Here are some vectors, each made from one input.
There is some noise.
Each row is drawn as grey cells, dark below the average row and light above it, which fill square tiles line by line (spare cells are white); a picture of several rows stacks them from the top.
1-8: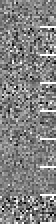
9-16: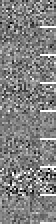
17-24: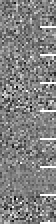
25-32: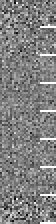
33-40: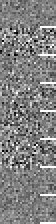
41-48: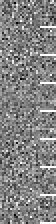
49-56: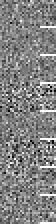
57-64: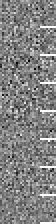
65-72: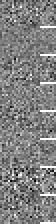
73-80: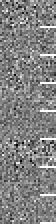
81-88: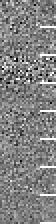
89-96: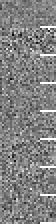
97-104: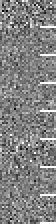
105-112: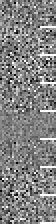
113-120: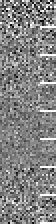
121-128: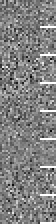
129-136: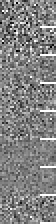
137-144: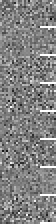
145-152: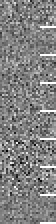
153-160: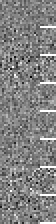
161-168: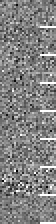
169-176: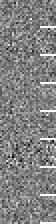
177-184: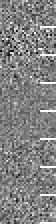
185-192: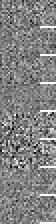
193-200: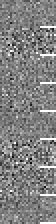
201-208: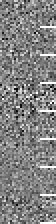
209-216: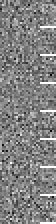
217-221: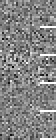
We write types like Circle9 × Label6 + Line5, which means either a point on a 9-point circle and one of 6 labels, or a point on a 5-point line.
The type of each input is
Bool × Line5 × (Tree9 + Unit) + List2(Circle6).
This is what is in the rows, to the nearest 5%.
About 55% of them hold a point on a 5-point line and a true/false value, together with either a fixed value, or a node of a 9-node tree. The rest are lists of up to two points on a 6-point circle: a few of all rows are empty, 15% hold one and 30% two.
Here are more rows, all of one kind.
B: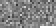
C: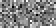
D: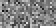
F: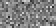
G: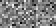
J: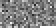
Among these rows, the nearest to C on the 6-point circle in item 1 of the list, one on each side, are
D and G.
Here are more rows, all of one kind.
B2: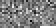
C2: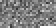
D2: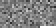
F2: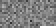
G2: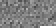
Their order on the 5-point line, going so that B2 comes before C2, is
G2, F2, B2, D2, C2.
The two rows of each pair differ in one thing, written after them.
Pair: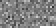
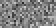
the place on the 6-point circle in item 1 of the list
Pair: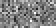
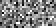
the place on the 6-point circle in item 2 of the list
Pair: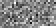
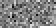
the place on the 6-point circle in item 2 of the list
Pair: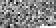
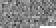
the place on the 6-point circle in item 2 of the list
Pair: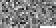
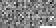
the place on the 6-point circle in item 1 of the list
